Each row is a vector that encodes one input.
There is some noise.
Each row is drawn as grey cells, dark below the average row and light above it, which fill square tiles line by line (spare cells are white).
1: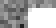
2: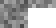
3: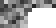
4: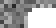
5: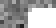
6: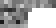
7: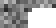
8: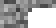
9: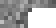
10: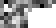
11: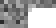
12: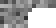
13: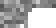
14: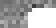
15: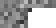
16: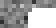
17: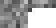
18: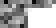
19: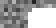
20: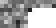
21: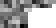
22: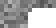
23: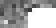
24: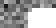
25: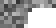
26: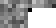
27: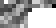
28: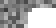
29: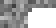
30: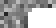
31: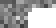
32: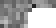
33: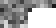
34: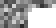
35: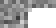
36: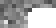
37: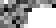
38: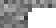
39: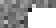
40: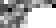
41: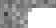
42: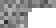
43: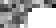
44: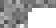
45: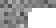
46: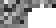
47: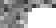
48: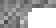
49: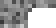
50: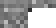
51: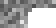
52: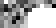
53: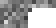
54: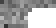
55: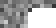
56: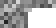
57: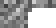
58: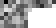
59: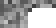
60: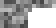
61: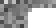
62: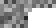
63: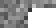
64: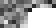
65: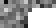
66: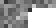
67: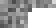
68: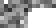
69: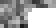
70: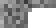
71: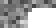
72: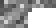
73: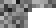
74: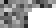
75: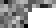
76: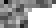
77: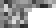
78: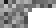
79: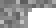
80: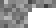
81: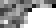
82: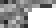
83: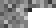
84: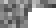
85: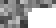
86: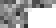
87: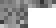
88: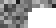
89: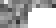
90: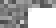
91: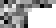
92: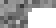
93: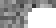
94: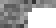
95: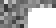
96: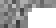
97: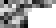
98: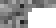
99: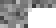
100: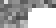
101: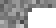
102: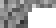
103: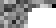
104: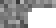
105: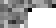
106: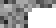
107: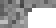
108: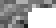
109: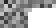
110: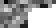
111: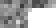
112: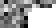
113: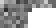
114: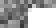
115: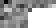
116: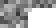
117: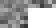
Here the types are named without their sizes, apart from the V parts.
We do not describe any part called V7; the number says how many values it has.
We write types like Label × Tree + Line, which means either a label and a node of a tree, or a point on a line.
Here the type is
Bool × Bool × Bool × (Circle + Unit) × V7.
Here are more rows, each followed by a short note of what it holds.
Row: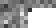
a point on a circle, three true/false values and a value of V7
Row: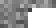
a point on a circle, three true/false values and a value of V7
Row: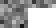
a point on a circle, three true/false values and a value of V7
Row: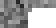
a point on a circle, three true/false values and a value of V7
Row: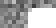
three true/false values and a value of V7
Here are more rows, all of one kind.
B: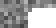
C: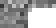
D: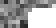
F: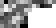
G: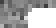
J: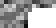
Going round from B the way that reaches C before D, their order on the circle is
B, J, C, F, G, D.
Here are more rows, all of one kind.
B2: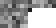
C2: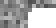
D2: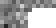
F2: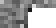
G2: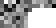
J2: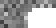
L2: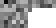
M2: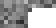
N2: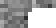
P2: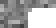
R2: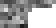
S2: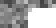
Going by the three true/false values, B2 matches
F2 and J2.
